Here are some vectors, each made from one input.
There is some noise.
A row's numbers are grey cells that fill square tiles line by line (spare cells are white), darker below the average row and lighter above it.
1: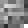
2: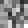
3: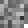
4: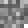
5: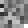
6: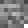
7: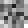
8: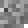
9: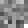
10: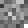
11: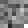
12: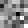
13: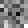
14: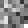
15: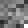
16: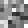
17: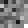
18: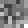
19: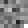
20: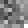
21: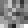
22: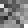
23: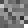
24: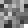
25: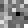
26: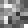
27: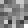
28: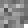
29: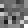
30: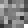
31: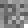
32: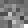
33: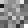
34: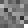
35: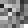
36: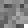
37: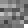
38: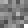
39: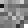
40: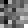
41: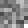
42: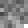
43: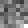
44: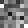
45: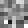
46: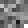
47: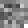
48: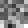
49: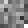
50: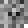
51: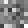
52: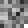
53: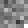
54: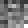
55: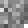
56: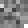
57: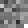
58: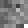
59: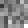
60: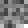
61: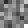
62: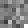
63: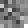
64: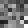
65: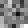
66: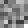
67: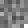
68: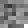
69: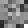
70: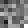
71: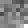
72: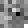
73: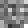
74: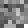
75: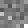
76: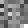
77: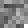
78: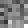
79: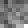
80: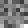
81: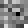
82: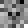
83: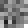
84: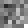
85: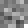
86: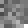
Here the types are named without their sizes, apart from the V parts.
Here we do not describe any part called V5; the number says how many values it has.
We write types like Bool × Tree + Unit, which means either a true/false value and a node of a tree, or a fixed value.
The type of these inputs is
(Bool × Bool × Bool × Bool + Line) × V5.
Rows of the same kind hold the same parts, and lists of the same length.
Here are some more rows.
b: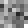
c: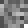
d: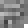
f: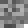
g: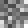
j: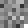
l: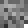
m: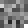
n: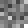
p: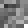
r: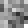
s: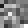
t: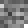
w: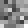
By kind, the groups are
b, r
c, d, f, g, j, l, m, n, p, s, t, w

